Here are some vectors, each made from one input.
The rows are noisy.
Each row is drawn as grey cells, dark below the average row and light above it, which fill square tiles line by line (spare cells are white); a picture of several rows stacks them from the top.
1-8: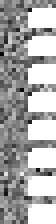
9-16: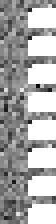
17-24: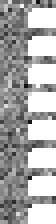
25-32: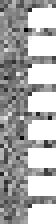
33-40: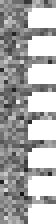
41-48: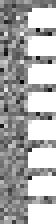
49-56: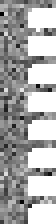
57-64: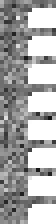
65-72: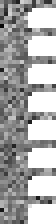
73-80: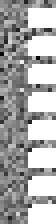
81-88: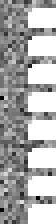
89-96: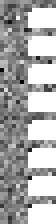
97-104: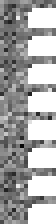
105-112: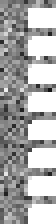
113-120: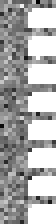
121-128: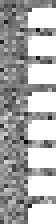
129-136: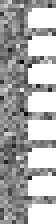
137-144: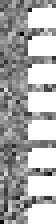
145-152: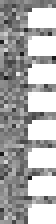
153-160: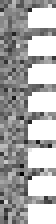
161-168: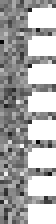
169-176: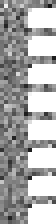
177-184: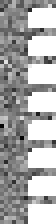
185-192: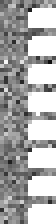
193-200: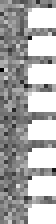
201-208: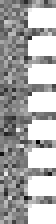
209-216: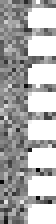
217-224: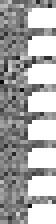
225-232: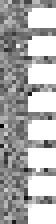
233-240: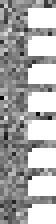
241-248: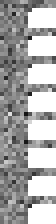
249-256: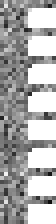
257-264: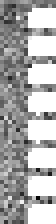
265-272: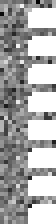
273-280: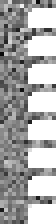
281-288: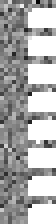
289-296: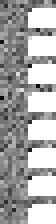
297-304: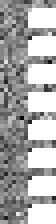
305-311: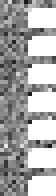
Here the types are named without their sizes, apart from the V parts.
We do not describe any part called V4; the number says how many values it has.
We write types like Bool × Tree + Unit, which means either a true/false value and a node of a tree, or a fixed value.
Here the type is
Bool × (Circle + Unit) × V4 + List(Line).
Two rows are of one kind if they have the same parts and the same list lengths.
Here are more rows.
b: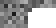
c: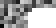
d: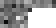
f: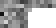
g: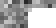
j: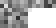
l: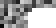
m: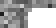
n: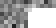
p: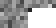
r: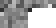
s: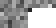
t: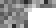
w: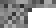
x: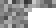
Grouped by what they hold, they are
b, d, w
c, l
f, g, m, n, t, x
j
p, r, s

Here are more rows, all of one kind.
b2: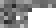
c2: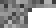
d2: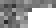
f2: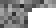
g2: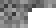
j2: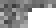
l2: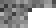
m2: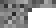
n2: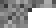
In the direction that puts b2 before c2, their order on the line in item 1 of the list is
b2, d2, j2, l2, g2, n2, m2, c2, f2.
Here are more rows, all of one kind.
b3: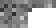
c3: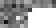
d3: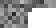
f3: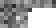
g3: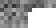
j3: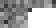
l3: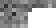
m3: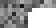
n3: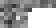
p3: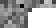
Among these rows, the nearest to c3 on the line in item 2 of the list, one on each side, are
b3 and f3.
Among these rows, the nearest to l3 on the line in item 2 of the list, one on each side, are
d3 and m3.
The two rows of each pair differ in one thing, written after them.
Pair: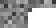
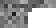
the place on the line in item 2 of the list
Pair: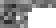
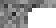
the place on the line in item 1 of the list
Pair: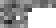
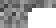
the place on the line in item 1 of the list
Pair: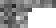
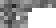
the place on the line in item 2 of the list
